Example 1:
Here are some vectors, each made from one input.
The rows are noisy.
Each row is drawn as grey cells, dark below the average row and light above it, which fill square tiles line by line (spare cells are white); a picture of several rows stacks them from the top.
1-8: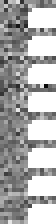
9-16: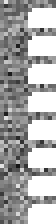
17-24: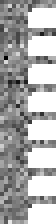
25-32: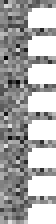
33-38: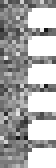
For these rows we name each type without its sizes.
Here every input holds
a point on a line and a true/false value.
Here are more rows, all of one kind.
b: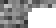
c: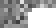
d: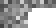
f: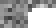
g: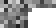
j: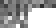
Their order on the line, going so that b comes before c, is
g, b, f, c, d, j.
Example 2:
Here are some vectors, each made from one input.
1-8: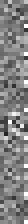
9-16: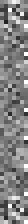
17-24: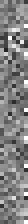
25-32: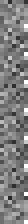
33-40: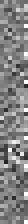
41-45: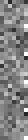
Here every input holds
a list of up to two points on a 5-point line.
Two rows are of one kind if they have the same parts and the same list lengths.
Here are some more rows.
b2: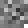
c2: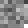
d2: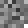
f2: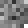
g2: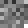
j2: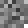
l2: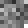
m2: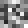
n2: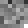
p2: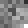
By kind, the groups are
b2, d2, f2, g2, j2, l2
c2, n2, p2
m2

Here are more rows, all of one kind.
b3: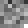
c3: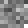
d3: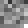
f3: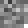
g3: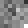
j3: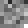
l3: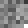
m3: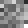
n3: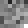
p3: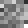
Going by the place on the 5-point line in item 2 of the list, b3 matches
d3, j3, m3 and p3.
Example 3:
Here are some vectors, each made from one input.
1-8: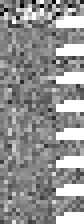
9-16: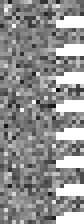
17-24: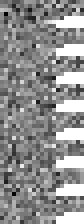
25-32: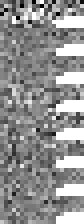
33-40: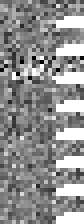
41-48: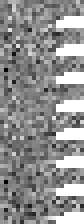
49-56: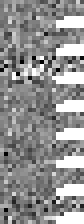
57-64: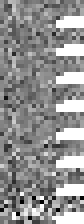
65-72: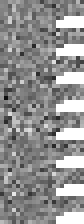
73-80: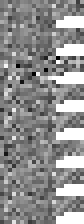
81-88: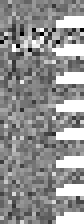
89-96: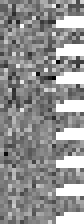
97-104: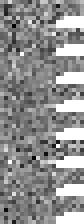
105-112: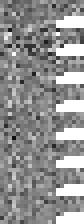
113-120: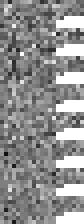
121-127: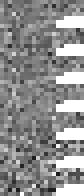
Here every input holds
a list of up to two points on a 10-point line.
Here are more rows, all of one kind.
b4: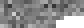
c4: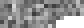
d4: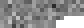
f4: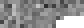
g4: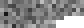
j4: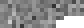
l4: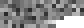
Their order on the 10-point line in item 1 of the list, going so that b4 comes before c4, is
g4, l4, b4, d4, j4, f4, c4.
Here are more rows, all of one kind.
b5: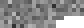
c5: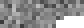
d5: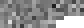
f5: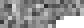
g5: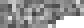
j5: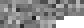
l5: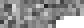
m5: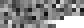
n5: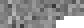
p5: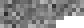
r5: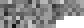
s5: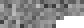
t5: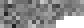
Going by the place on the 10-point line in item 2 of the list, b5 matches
g5, m5 and n5.
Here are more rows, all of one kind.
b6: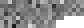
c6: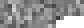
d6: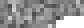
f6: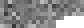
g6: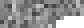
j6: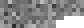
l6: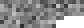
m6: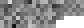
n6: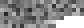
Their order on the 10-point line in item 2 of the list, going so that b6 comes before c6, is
b6, m6, c6, d6, j6, n6, f6, l6, g6.
